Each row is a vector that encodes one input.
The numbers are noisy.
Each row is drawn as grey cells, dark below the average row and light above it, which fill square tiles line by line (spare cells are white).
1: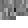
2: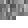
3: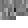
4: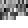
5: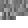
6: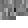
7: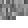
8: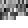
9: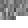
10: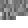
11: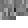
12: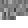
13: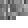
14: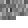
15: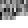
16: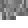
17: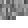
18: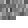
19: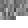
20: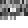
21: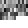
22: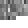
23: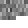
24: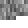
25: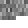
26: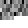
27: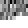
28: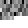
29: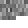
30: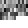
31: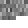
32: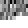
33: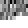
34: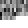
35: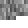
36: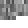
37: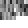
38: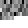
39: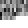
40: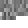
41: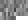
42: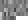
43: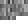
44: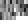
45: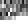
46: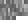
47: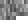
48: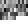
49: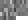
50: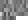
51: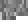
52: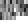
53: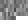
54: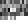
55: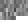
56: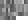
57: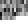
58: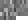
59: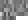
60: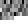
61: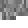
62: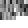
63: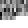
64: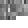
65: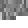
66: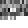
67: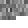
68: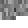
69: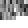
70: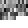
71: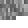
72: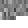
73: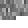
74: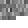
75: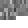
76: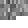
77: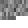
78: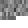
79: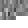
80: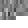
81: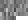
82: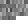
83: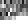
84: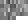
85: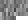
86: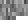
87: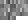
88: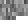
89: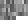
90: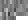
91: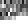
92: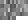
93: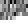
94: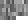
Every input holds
either one of 7 labels, or one of 10 labels and a true/false value.
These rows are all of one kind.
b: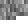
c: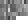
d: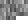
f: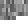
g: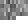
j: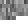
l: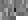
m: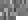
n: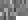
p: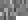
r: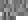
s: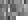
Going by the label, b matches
d and l.
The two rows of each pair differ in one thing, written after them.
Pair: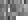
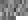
the true/false value
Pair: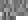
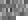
the true/false value
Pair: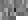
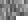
the true/false value
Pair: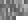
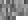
the label
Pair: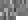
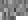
the label
